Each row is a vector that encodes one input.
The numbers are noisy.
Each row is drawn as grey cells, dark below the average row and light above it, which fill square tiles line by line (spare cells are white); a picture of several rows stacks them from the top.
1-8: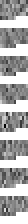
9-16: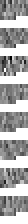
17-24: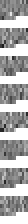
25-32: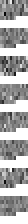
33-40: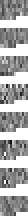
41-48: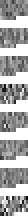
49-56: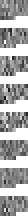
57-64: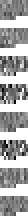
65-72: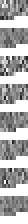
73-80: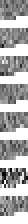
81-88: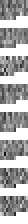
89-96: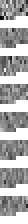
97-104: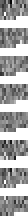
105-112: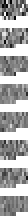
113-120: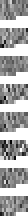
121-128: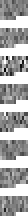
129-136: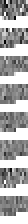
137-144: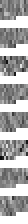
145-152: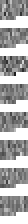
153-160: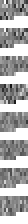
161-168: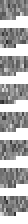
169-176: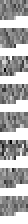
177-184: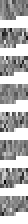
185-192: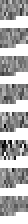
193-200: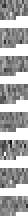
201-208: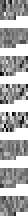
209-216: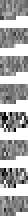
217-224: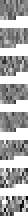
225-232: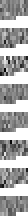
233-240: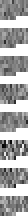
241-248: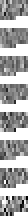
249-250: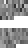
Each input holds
either one of 5 labels and a point on an 8-point line, or one of 8 labels.
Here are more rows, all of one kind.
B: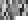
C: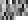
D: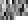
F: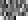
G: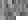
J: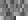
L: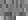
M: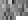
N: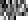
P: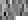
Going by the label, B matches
C and D.
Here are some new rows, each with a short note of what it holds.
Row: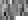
one of 5 labels and a point on an 8-point line
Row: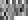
one of 8 labels
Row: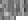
one of 8 labels
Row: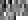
one of 8 labels
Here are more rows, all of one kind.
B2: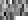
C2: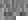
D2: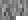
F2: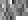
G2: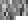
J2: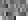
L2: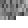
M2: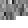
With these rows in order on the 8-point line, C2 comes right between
B2 and M2.
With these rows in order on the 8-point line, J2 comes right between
F2 and M2.
